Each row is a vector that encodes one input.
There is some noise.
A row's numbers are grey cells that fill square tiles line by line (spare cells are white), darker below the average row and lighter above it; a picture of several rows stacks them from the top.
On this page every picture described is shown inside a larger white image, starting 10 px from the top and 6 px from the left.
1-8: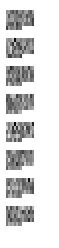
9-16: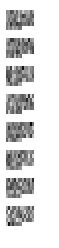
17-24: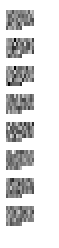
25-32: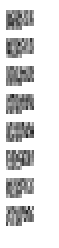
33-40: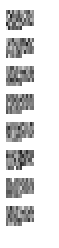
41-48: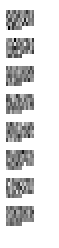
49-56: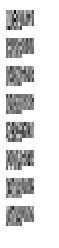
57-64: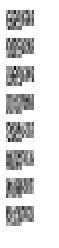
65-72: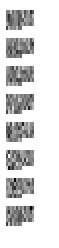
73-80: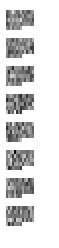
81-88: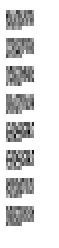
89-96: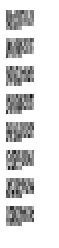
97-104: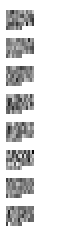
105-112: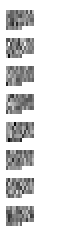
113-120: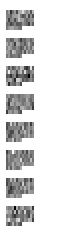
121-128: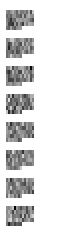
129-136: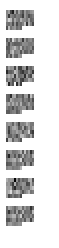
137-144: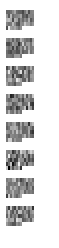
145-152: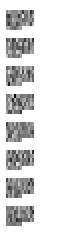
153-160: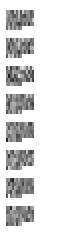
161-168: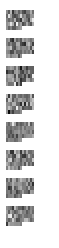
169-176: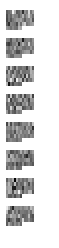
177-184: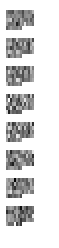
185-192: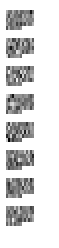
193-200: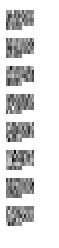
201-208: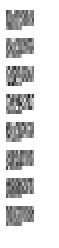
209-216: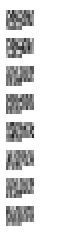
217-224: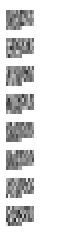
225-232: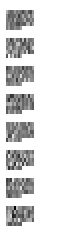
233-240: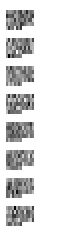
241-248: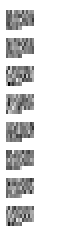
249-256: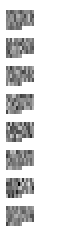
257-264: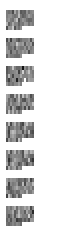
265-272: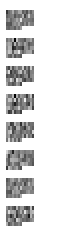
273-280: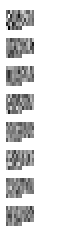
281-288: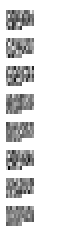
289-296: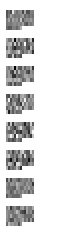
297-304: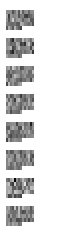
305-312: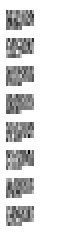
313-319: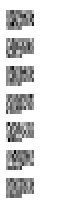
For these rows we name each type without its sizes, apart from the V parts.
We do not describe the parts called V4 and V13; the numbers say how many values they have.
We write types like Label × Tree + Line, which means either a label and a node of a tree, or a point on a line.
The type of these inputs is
Bool × Bool × Bool + List(Line) + (Tree + V4) × V13.
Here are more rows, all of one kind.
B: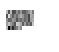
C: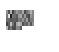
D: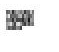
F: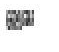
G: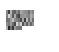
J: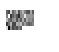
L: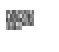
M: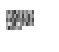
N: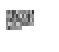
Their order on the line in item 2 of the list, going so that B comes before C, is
B, G, M, N, F, L, J, C, D.
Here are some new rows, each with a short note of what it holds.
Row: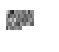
a node of a tree and a value of V13
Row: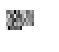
a list of one item
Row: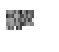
the empty list
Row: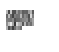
a list of two items
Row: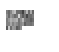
a node of a tree and a value of V13
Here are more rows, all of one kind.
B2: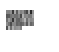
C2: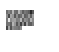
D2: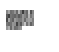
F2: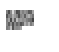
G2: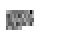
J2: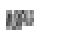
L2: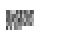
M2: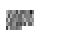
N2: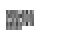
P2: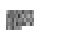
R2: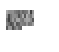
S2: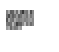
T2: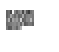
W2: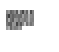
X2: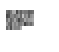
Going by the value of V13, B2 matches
D2, N2, S2 and W2.
